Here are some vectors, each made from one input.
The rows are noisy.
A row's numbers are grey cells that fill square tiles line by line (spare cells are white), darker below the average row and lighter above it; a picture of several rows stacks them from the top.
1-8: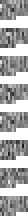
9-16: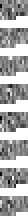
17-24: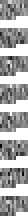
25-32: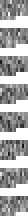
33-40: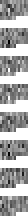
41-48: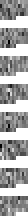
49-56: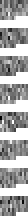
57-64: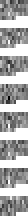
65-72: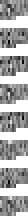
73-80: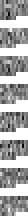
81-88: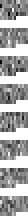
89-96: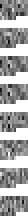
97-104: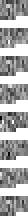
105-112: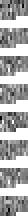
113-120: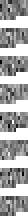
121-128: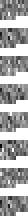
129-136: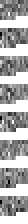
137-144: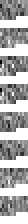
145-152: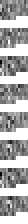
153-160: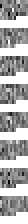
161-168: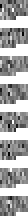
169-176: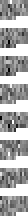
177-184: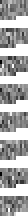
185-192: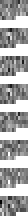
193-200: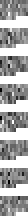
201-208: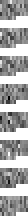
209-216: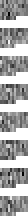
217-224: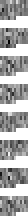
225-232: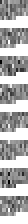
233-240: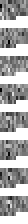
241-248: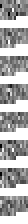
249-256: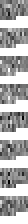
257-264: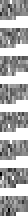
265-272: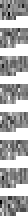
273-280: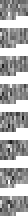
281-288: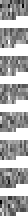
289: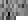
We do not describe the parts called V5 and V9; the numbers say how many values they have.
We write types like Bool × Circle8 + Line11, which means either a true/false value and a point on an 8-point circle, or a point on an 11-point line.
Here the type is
Bool × (Line7 + V5 × V9).
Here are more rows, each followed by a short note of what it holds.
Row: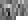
a point on a 7-point line and a true/false value
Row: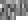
a true/false value, a value of V5 and a value of V9
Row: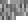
a true/false value, a value of V5 and a value of V9
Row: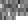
a true/false value, a value of V5 and a value of V9
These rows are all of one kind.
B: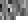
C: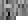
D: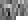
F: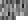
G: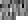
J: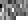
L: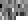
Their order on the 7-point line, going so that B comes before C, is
J, L, B, D, C, F, G.
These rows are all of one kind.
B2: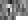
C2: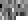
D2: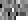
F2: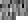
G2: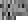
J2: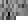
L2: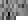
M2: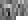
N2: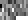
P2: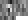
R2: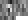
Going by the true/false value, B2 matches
F2, N2, P2 and R2.
